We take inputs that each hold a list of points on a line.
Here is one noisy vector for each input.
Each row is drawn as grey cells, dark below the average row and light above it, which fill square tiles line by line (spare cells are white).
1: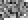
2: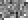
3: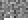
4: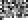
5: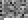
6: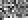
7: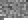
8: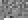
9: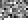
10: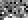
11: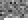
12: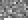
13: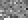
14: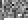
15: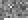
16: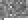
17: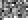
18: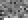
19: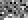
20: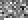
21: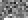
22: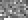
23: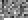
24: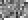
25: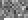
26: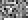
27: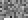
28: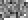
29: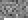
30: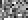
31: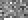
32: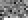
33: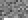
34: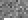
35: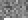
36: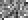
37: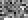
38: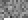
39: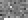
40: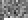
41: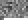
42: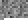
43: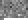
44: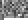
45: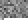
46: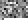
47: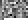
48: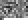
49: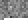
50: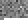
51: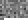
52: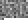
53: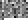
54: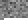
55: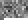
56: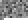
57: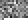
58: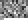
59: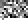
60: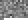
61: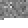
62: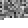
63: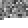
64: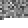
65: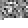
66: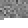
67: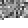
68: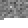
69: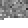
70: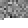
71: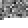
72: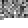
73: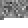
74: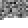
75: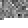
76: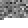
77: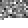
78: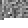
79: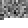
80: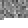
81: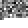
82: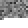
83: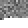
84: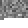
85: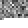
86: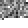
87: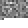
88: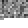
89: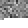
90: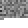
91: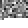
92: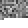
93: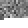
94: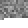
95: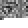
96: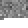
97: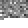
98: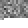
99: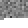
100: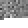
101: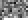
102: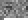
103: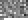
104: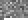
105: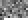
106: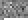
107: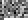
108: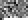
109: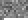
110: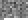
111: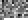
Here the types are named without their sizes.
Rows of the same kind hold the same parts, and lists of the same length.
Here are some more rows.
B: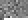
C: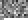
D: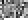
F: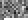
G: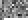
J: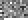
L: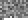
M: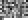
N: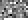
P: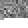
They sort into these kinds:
B, F, J, L, M, N
C, G, P
D

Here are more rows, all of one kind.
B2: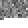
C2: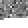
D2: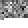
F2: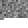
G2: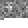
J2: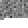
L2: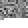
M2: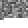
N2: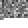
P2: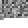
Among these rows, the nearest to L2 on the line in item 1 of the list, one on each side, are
B2 and F2.
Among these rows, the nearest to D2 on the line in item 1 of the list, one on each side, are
C2 and G2.
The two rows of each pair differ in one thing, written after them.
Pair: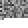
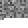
the place on the line in item 2 of the list
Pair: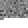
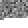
the place on the line in item 1 of the list
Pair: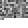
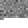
the place on the line in item 1 of the list
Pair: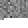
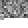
the place on the line in item 2 of the list
